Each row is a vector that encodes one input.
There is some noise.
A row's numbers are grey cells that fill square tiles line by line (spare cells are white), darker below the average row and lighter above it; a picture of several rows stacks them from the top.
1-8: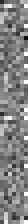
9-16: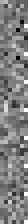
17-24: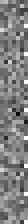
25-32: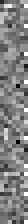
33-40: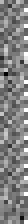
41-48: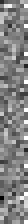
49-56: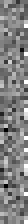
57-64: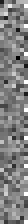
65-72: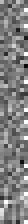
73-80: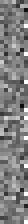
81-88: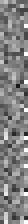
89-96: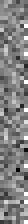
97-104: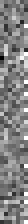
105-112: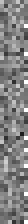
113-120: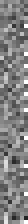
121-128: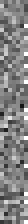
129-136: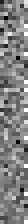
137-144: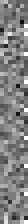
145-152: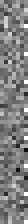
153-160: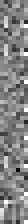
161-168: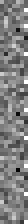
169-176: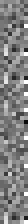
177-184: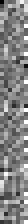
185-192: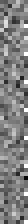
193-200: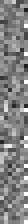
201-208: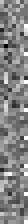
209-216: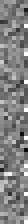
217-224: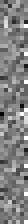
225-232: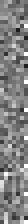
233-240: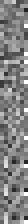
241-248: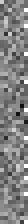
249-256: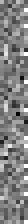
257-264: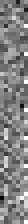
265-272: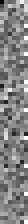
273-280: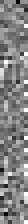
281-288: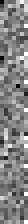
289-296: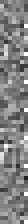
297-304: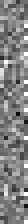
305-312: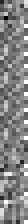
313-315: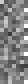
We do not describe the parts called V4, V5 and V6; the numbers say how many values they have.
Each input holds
either a point on an 8-point line, or a point on an 11-point line and a value of V5, or a true/false value and a value of V4, or a value of V6.
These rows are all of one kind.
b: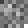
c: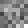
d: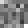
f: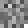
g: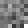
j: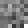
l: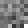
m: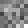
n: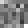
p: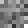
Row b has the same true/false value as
f, g, j and l.
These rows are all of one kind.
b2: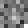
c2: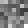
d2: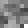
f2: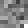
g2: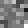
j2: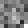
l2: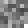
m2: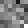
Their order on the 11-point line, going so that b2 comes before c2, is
b2, c2, j2, g2, l2, f2, m2, d2.
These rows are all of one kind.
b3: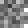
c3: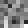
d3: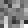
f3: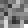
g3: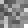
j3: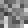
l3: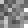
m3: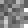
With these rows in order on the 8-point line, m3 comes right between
b3 and l3.
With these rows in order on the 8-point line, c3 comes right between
d3 and f3.
